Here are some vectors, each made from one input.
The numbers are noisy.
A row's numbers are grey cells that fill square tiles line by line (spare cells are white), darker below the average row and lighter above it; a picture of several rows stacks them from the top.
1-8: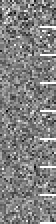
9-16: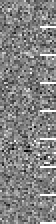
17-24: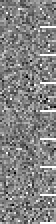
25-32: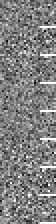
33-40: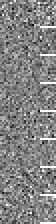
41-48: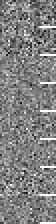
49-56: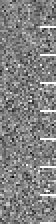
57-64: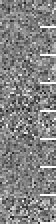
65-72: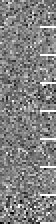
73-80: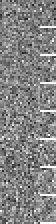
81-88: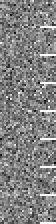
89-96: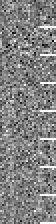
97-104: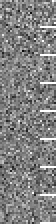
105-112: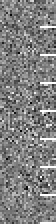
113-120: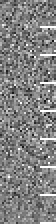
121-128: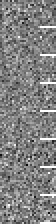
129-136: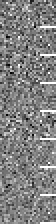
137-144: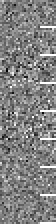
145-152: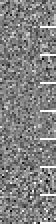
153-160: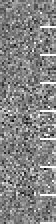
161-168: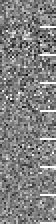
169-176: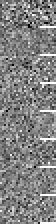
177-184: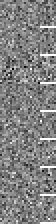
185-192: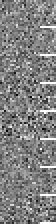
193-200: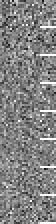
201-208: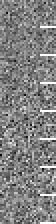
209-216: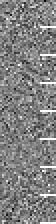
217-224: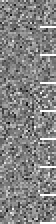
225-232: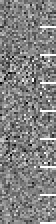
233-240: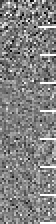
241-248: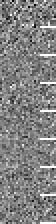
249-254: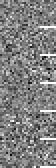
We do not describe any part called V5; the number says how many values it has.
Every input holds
a point on a 7-point line, together with either a point on a 6-point circle and four true/false values, or a list of up to three values of V5.
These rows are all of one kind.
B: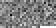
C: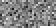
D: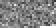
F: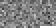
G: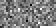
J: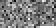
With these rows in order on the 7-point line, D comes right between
C and F.
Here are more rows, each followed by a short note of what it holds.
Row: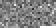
a point on a 7-point line, together with a list of three items
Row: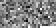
a point on a 7-point line, together with a list of three items
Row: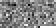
a point on a 6-point circle, a point on a 7-point line and four true/false values
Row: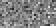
a point on a 7-point line, together with a list of three items
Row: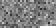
a point on a 7-point line, together with the empty list
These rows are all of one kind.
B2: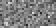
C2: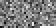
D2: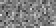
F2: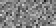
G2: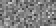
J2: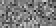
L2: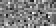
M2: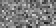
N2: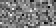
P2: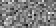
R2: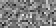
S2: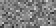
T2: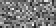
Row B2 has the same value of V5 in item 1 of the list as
L2 and R2.
